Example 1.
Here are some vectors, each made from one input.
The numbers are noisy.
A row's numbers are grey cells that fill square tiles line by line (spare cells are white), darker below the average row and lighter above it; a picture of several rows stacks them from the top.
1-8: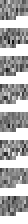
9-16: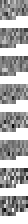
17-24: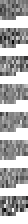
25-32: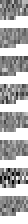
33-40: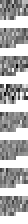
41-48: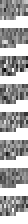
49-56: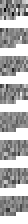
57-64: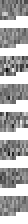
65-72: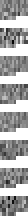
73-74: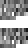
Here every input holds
a node of a 7-node tree and a true/false value.
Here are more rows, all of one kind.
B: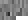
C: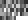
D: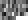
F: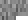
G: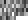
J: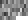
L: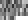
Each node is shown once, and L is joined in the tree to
F and J.
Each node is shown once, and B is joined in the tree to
D and F.
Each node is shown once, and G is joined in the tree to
C and F.
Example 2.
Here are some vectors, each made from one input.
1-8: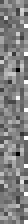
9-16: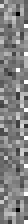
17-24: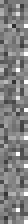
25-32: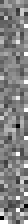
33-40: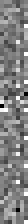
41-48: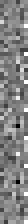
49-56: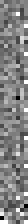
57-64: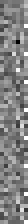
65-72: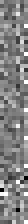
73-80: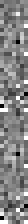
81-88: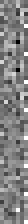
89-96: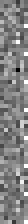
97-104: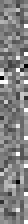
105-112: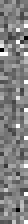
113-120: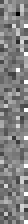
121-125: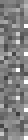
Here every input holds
a list of up to two points on a 4-point line.
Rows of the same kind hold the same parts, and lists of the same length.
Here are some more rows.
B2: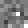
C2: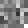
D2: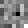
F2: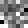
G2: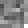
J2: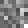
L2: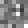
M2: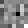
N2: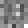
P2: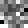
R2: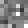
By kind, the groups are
B2, G2, L2, N2, R2
C2, D2, J2, M2
F2, P2

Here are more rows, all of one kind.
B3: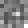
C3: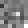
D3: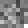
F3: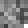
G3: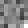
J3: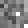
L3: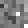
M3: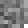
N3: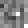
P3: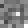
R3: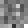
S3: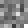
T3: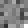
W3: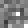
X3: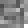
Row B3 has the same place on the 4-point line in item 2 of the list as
C3, D3, P3 and R3.
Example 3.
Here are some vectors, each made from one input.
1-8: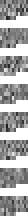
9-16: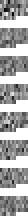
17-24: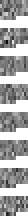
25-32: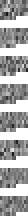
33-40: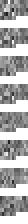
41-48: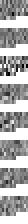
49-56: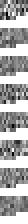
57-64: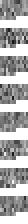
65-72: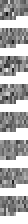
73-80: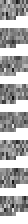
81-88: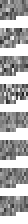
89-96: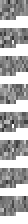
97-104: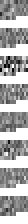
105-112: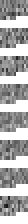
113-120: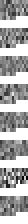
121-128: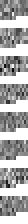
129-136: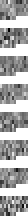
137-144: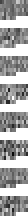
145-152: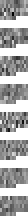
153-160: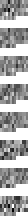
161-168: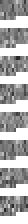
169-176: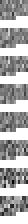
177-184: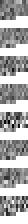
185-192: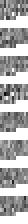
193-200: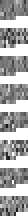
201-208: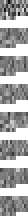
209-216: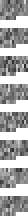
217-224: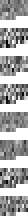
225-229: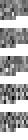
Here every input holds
a point on a 15-point line, together with either a fixed value, or a node of a 12-node tree.
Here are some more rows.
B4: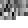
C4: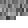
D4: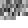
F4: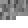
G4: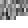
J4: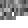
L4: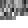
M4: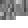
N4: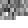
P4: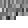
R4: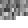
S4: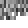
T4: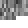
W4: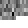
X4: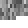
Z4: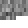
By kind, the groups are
B4, C4, D4, F4, G4, N4, P4, R4, S4, T4, W4, X4
J4, L4, M4, Z4

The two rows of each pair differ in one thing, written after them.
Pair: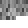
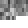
the place on the 15-point line
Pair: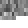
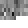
the place on the 15-point line
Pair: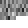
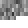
the place on the 15-point line
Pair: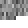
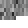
the node of the tree
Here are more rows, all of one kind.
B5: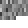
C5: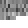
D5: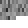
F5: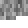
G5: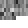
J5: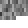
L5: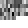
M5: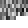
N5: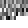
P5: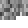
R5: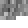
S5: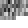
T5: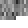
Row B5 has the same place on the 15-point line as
J5 and M5.
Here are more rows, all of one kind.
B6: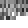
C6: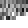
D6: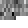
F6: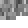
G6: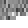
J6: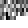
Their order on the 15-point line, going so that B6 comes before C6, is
D6, J6, F6, B6, C6, G6.
